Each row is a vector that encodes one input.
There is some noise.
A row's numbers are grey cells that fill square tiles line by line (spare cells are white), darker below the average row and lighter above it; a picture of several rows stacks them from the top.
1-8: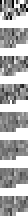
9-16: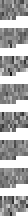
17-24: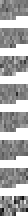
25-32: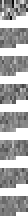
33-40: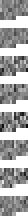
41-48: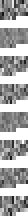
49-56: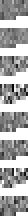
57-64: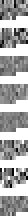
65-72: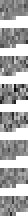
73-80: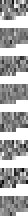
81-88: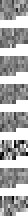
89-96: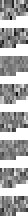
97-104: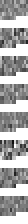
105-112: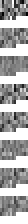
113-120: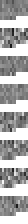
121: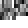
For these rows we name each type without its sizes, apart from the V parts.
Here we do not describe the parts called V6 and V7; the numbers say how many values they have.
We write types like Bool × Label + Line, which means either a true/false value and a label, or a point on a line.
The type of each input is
Line × (Tree + V7) × V6.
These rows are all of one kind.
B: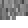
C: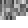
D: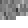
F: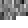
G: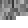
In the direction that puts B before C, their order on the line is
B, F, C, G, D.
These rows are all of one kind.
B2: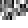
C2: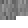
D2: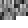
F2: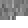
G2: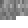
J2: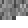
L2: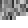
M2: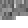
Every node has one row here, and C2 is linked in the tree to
B2 and F2.
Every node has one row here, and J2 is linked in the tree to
M2.
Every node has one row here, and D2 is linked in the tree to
L2.
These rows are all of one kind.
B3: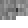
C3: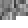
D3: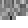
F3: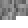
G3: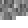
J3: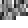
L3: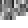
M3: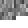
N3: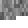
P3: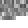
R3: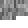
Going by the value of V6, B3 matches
G3, J3 and M3.
